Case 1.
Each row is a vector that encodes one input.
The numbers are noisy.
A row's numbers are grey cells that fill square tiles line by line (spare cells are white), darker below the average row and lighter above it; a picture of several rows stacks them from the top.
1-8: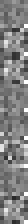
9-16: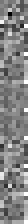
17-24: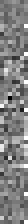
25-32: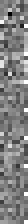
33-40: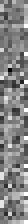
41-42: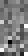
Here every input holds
a node of an 8-node tree.
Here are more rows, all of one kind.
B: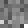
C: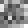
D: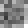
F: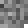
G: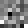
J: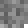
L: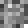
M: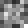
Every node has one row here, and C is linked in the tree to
D.
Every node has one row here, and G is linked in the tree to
B.
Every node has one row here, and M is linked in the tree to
L.
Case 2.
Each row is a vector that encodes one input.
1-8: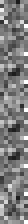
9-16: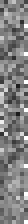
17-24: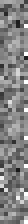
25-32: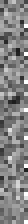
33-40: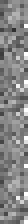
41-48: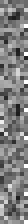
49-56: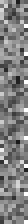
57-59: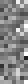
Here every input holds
a node of a 12-node tree.
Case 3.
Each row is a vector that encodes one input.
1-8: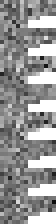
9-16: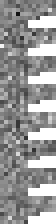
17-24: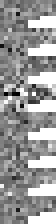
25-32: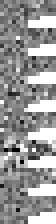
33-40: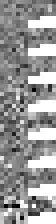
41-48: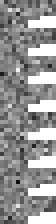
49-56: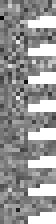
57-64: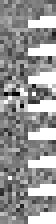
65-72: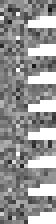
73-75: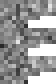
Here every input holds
either a fixed value, or a point on each of two 10-point lines.
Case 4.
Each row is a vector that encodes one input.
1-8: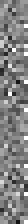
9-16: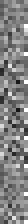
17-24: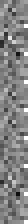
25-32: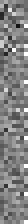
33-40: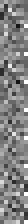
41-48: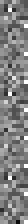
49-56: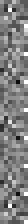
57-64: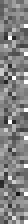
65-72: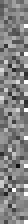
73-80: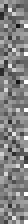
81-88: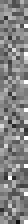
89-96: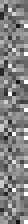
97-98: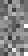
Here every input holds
a node of a 13-node tree.
